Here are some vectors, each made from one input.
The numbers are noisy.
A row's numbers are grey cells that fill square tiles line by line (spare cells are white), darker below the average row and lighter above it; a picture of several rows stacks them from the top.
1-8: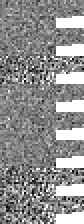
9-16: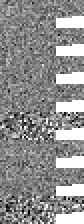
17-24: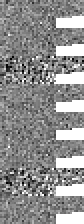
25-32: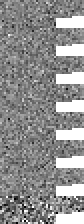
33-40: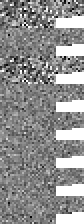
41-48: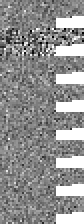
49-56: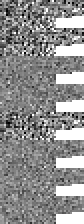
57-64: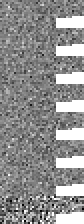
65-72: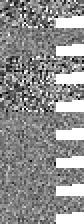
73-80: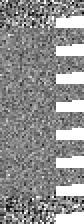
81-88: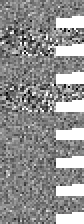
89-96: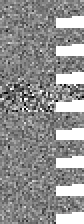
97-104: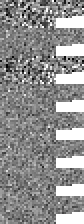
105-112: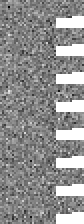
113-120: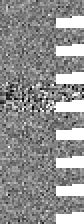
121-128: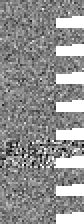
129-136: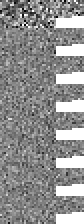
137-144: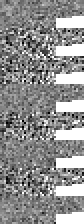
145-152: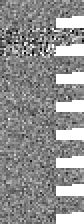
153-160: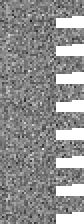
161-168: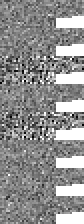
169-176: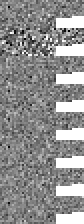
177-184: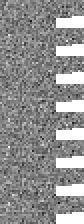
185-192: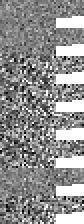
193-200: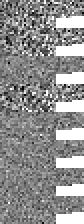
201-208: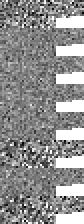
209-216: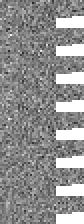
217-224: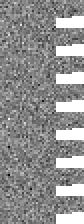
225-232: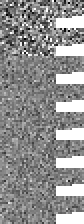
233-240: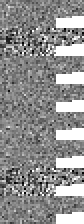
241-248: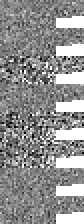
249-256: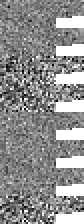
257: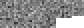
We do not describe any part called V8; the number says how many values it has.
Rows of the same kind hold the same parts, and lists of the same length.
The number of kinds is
3.
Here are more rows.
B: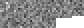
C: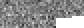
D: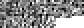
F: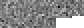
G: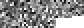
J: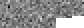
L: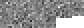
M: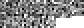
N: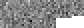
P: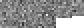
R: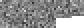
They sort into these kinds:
B, F, J, L, N
C, P, R
D, G, M

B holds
a point on a 7-point line and a value of V8.
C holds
a point on an 11-point circle and a value of V8.
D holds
a point on a 9-point line.
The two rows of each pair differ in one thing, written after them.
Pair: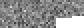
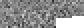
the place on the 11-point circle
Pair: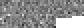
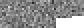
the value of V8
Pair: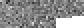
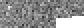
the value of V8
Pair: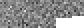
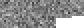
the value of V8
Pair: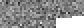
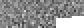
the value of V8
